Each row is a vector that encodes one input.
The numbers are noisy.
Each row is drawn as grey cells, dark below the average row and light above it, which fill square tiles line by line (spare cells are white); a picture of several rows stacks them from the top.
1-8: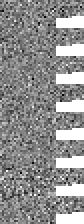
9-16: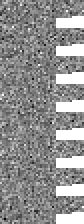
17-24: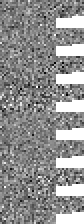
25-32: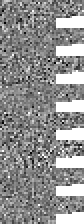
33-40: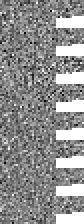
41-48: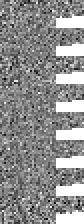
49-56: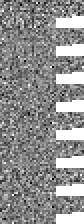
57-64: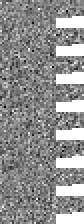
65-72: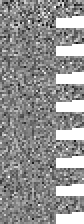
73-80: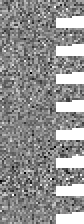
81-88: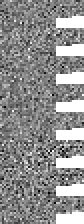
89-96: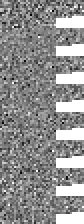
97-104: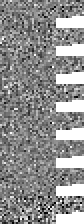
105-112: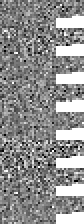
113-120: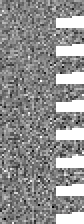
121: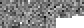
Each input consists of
a point on each of two 6-point lines, together with either a point on a 6-point circle and a true/false value, or a point on a 6-point line.
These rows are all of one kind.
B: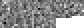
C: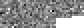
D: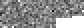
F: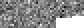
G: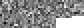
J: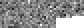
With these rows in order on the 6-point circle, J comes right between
F and G.
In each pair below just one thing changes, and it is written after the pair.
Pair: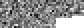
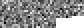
the place on the 6-point circle
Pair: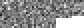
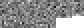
the true/false value
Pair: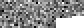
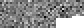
the place on the 6-point circle
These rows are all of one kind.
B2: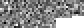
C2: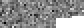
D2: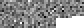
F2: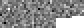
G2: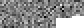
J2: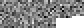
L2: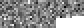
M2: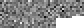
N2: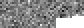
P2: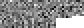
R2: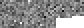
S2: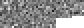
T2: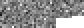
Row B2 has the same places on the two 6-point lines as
F2, J2 and M2.
